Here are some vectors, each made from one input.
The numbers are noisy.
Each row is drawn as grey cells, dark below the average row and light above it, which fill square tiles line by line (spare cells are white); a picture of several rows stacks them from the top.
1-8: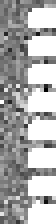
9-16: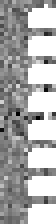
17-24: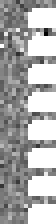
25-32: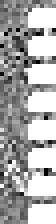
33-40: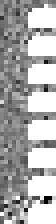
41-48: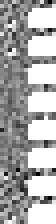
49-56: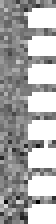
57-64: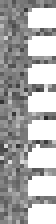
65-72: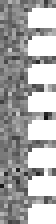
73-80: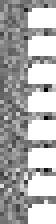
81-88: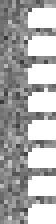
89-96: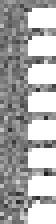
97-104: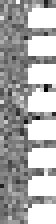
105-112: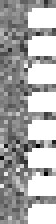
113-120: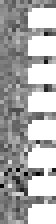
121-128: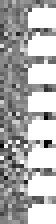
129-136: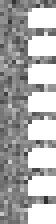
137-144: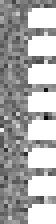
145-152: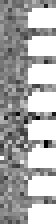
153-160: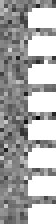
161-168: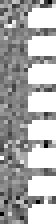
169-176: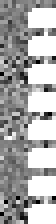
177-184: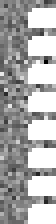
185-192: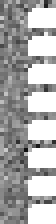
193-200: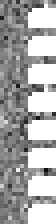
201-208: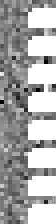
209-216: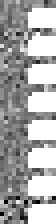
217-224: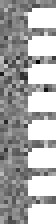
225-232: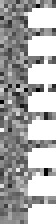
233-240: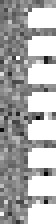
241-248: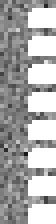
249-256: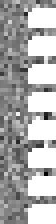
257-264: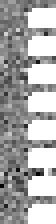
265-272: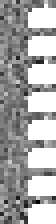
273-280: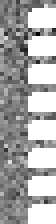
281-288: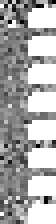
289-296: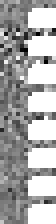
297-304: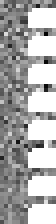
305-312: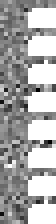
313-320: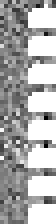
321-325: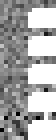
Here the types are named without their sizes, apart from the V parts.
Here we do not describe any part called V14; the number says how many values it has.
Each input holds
a list of items, each a point on a circle and a value of V14.
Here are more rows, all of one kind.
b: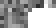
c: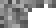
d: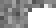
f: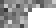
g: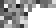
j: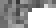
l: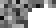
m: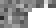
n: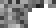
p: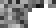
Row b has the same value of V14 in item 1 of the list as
f and g.
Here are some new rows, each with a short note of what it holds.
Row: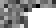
a list of two items
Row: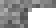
a list of two items
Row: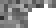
a list of one item
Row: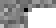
a list of two items
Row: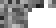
a list of one item
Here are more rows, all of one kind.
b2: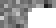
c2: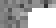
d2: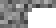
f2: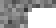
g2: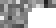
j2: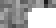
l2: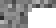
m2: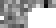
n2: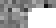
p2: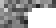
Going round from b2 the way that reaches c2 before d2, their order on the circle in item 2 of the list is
b2, p2, c2, j2, m2, g2, l2, n2, d2, f2.
